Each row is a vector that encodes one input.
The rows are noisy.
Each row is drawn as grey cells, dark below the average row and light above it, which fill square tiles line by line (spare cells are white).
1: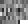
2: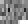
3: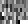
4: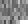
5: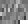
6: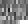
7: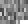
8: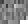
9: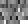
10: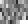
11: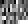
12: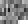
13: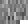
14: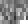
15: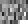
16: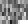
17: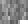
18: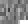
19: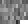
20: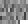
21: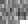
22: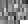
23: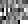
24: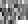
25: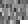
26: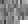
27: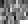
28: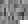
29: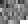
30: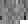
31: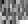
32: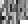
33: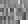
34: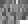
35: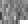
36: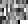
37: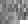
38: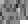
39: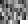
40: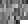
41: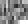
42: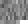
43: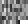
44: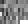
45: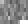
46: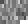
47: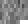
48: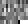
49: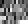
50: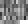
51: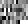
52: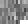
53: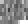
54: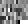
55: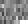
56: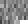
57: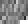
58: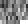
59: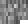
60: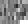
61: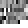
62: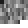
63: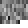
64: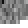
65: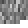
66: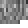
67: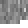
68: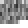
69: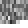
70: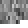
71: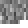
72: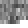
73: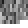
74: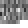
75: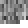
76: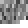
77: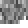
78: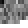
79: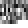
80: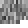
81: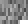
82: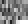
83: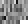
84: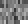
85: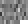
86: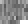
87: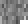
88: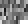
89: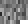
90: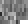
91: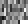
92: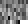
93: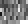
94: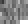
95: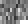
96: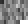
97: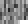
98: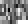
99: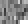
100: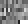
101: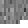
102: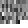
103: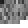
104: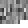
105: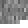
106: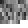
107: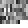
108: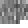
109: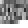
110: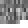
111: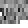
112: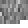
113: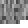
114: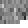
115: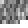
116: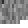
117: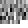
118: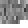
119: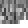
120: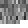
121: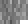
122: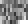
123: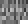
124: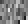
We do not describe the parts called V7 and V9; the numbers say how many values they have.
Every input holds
a value of V7, together with either a point on a 4-point line and a true/false value, or a value of V9.
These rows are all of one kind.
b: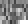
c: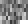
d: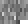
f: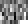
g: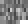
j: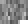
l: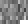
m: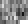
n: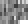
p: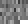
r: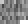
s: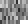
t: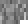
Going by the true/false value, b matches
g and p.
